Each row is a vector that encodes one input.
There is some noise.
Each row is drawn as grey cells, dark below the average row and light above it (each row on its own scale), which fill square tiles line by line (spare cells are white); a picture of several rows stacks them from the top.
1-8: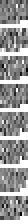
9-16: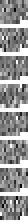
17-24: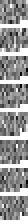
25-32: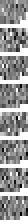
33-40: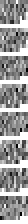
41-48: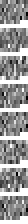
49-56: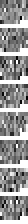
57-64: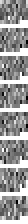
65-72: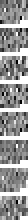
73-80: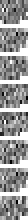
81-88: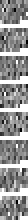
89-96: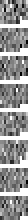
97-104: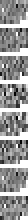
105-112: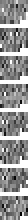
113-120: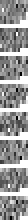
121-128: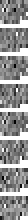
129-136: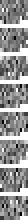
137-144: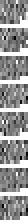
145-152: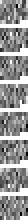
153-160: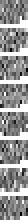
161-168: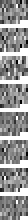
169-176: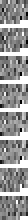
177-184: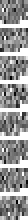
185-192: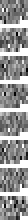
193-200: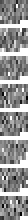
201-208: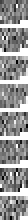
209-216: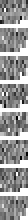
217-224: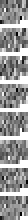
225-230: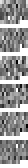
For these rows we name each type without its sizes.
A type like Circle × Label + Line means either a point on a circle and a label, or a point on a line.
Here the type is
Bool × (Circle + Line).
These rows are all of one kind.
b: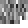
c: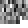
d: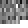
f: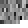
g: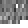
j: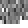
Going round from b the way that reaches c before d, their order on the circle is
b, f, c, g, j, d.
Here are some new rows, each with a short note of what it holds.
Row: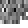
a point on a circle and a true/false value
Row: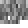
a point on a line and a true/false value
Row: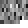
a point on a circle and a true/false value
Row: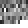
a point on a circle and a true/false value
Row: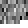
a point on a line and a true/false value
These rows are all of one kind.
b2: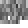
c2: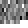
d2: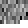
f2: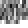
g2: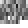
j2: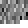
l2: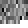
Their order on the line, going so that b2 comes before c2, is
g2, b2, c2, j2, d2, f2, l2.
